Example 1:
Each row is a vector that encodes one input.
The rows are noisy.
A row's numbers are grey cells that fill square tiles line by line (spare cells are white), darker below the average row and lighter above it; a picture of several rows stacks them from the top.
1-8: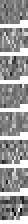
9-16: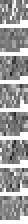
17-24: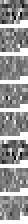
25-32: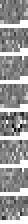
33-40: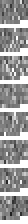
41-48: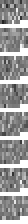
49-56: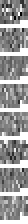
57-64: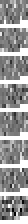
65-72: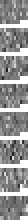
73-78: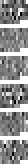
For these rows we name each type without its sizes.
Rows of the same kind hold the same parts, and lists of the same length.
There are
2 kinds of row.
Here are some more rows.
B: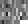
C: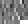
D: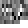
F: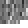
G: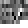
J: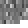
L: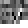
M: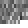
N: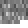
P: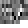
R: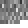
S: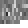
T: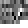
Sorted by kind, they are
B, C, F, J, M, N, R, S
D, G, L, P, T

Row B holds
a node of a tree and a true/false value.
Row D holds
a fixed value.
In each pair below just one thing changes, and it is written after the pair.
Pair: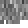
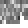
the true/false value
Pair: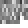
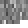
the true/false value
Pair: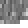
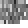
the true/false value
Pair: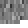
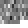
the true/false value
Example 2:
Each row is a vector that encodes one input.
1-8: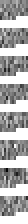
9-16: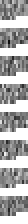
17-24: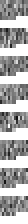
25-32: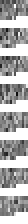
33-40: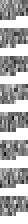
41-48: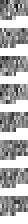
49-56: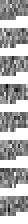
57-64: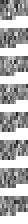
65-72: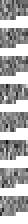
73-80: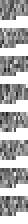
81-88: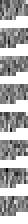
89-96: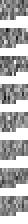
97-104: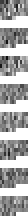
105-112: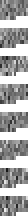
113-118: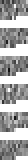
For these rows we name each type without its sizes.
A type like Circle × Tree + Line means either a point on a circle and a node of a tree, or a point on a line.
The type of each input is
Line × (Tree + Unit).
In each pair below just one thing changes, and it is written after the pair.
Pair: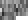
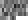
the place on the line
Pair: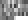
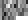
the node of the tree
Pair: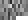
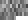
the place on the line
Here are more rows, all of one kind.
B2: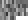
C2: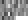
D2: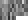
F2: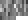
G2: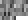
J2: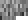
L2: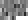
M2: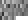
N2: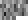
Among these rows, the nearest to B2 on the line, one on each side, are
L2 and M2.
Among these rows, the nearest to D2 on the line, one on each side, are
J2 and M2.
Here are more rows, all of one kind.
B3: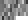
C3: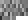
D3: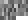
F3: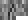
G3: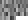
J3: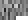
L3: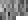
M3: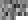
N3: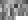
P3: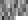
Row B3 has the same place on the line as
N3 and P3.
